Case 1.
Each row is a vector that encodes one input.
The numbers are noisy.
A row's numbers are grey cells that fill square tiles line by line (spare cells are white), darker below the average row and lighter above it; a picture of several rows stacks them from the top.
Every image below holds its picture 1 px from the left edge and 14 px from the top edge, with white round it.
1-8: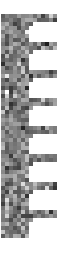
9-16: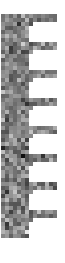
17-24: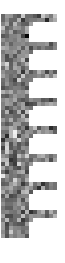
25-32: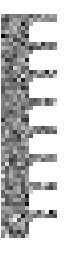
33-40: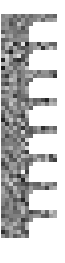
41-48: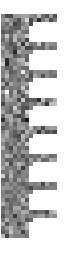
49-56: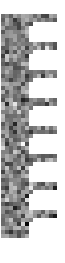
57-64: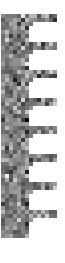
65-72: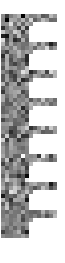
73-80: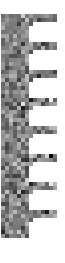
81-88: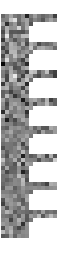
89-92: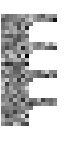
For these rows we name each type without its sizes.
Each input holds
a point on a circle and a true/false value.
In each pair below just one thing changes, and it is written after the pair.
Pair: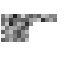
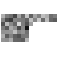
the true/false value
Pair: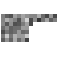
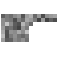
the place on the circle
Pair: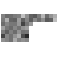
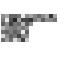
the place on the circle
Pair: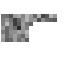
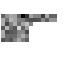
the place on the circle
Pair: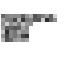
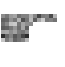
the true/false value
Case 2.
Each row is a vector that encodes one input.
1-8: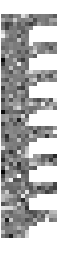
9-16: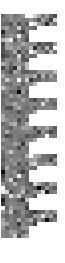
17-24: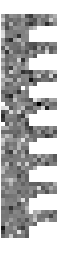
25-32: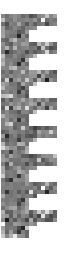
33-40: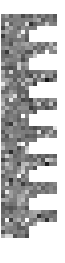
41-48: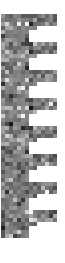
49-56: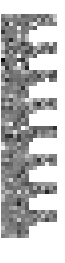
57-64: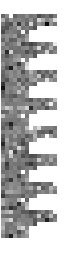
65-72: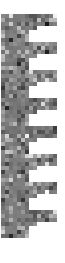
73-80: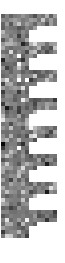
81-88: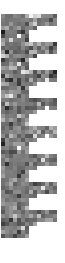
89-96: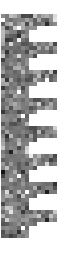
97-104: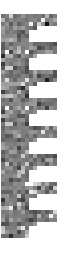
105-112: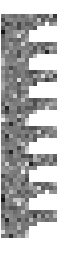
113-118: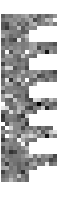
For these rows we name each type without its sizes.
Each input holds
a list of points on a line.
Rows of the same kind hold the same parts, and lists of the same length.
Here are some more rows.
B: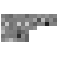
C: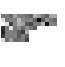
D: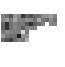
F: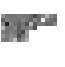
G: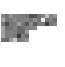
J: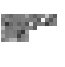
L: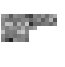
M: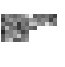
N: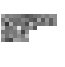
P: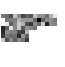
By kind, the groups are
B, F, G, J, M
C, P
D, L, N

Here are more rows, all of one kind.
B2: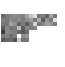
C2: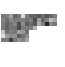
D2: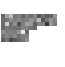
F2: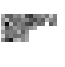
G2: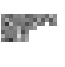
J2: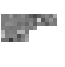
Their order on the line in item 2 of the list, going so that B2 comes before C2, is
B2, C2, F2, G2, J2, D2.
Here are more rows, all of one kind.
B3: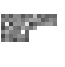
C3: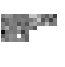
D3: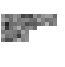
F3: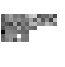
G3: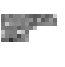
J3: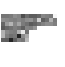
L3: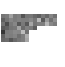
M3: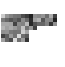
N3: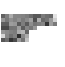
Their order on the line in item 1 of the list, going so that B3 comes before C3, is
M3, B3, G3, J3, N3, D3, L3, F3, C3.
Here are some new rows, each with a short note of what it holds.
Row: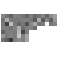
a list of two items
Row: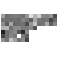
a list of one item
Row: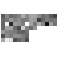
a list of one item
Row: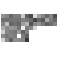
a list of two items
